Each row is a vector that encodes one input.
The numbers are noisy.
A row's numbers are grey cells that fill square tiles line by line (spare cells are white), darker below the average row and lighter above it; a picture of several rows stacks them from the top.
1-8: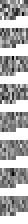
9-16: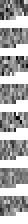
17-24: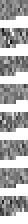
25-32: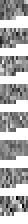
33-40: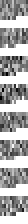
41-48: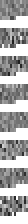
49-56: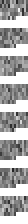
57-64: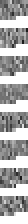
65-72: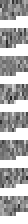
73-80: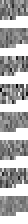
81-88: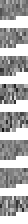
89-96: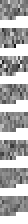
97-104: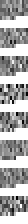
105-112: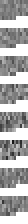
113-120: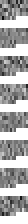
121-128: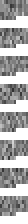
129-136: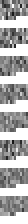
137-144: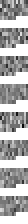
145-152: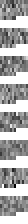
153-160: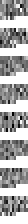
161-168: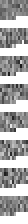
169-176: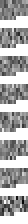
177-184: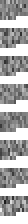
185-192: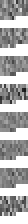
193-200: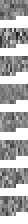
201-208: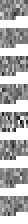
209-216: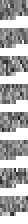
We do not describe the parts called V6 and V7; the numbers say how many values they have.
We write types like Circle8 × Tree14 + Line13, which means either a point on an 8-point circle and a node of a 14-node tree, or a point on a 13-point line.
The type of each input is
(Bool × V6 + Unit) × Label8 × V7 + Line8.
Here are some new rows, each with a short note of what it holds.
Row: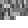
one of 8 labels and a value of V7
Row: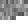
one of 8 labels and a value of V7
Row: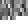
one of 8 labels, a true/false value, a value of V6 and a value of V7
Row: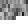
one of 8 labels and a value of V7
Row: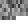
one of 8 labels, a true/false value, a value of V6 and a value of V7
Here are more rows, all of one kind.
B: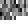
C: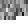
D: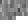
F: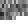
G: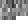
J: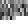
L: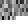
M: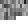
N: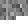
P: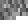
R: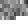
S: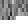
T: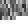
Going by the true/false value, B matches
J, P and T.
